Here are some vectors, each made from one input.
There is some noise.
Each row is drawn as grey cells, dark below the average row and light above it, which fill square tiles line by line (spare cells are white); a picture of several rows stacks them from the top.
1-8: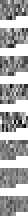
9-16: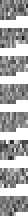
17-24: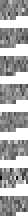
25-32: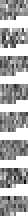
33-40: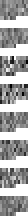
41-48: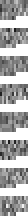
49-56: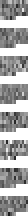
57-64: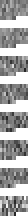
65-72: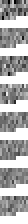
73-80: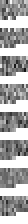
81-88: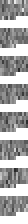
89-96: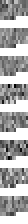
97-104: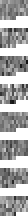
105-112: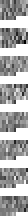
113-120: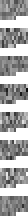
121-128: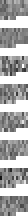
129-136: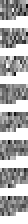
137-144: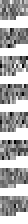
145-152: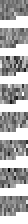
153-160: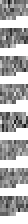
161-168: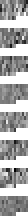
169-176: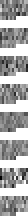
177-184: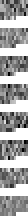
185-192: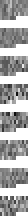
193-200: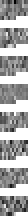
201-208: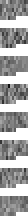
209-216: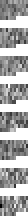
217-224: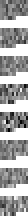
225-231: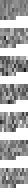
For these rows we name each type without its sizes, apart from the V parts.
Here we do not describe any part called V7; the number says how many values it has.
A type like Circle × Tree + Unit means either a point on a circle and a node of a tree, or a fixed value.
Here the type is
(Bool × Circle + V7) × Circle.
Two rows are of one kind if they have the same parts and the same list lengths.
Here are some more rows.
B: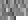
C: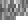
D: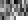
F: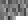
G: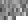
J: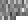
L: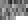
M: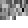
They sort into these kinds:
B, D, M
C, F, G, J, L

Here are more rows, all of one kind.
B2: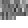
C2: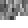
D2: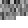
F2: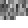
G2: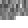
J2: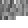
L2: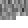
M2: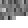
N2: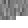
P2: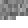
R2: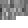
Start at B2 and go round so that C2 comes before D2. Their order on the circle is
B2, J2, M2, N2, F2, L2, C2, D2, R2, G2, P2.
